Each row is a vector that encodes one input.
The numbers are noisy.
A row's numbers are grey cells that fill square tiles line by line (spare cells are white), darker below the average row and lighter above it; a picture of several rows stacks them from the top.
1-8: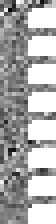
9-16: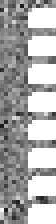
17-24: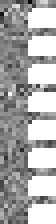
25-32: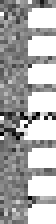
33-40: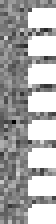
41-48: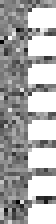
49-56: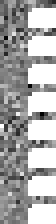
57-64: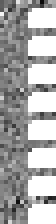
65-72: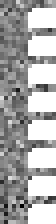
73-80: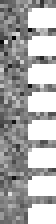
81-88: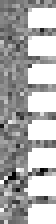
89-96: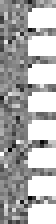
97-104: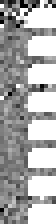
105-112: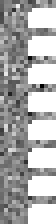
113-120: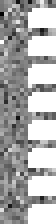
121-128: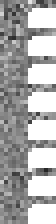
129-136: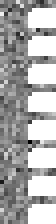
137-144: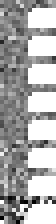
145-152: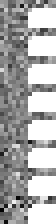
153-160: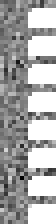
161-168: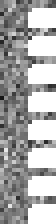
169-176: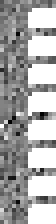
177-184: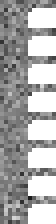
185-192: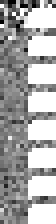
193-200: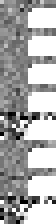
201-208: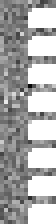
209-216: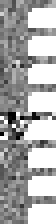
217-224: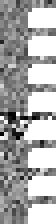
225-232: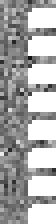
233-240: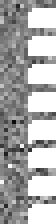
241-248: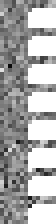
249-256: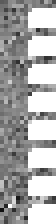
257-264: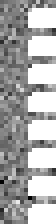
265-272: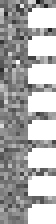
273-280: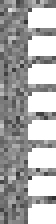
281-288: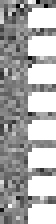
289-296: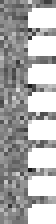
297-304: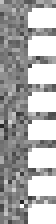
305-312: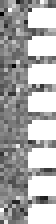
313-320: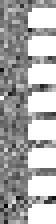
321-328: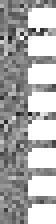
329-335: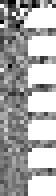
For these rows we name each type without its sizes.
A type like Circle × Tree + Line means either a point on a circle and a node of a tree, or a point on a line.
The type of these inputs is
Bool × Bool × Bool × Tree × Tree × (Tree + Unit) + Unit.
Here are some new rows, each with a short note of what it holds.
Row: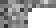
a node of each of three trees and three true/false values
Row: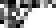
a fixed value
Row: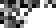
a fixed value
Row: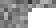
a node of each of two trees and three true/false values
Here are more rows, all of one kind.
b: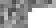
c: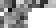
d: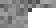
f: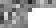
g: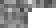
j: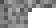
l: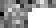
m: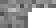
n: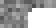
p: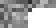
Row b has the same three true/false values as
c, d and f.
